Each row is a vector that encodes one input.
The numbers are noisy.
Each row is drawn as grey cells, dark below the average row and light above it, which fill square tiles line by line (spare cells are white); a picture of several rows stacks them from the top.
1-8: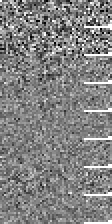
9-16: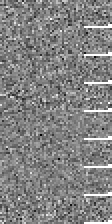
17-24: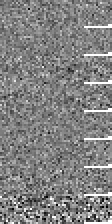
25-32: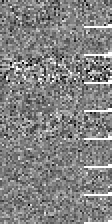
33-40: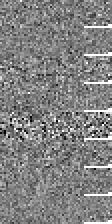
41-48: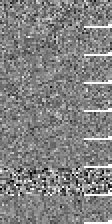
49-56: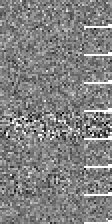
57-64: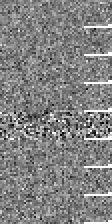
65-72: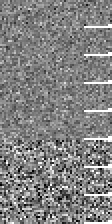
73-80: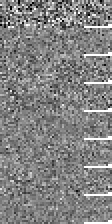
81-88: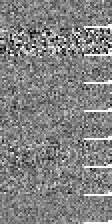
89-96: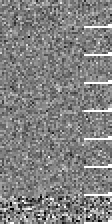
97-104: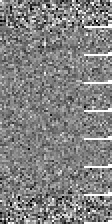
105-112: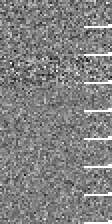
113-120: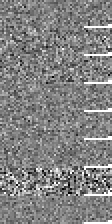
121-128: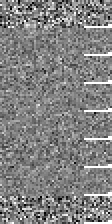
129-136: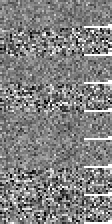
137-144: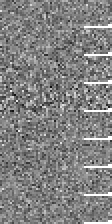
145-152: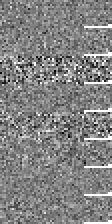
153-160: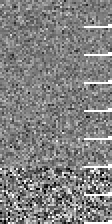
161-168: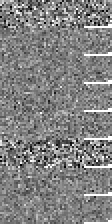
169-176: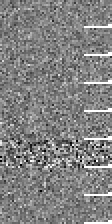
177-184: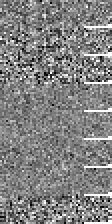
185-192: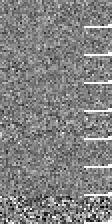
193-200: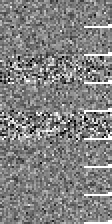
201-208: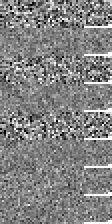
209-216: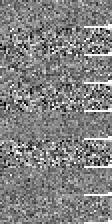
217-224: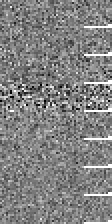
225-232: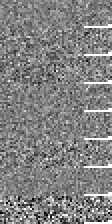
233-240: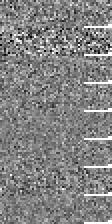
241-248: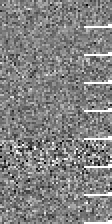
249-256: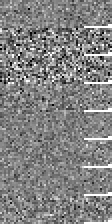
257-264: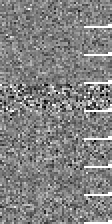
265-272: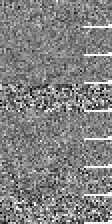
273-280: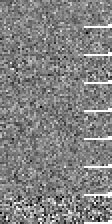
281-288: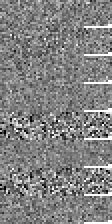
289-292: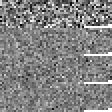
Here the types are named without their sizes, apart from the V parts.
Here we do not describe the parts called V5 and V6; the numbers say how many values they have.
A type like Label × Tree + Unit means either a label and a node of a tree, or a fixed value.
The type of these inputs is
Circle + (Line + V6) × Tree × V5.
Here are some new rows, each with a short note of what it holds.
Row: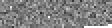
a point on a line, a node of a tree and a value of V5
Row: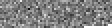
a point on a line, a node of a tree and a value of V5
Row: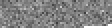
a node of a tree, a value of V5 and a value of V6
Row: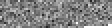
a point on a line, a node of a tree and a value of V5
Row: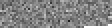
a point on a line, a node of a tree and a value of V5
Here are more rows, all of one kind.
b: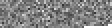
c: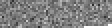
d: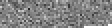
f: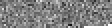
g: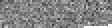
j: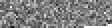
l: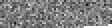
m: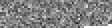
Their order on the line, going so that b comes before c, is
g, j, d, m, b, c, l, f.
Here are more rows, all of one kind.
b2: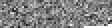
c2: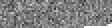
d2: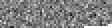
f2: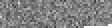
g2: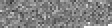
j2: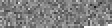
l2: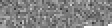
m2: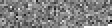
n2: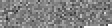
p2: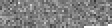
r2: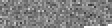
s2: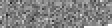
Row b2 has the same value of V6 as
d2 and m2.
